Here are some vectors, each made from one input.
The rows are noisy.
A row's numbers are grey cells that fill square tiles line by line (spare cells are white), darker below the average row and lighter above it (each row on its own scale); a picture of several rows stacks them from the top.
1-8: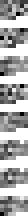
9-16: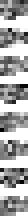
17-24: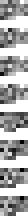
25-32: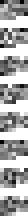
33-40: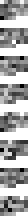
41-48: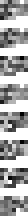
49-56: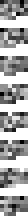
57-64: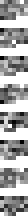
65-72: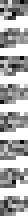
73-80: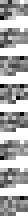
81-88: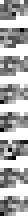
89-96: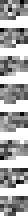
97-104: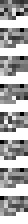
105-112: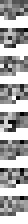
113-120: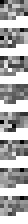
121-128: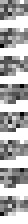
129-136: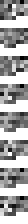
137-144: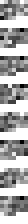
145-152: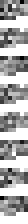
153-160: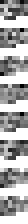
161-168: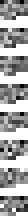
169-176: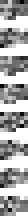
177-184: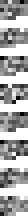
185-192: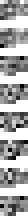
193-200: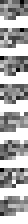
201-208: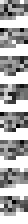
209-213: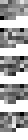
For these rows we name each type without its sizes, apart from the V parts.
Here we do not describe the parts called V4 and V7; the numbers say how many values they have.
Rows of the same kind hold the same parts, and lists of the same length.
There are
2 kinds of row.
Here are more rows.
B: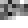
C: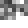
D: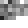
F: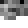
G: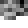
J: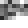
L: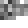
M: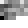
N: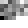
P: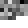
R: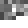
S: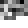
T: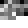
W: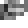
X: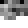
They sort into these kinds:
B, C, D, J, L, M, N, W
F, G, P, R, S, T, X

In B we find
a true/false value and a value of V4.
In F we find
a node of a tree and a value of V7.
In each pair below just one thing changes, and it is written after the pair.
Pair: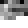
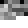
the value of V7
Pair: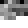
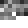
the node of the tree
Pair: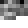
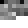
the node of the tree
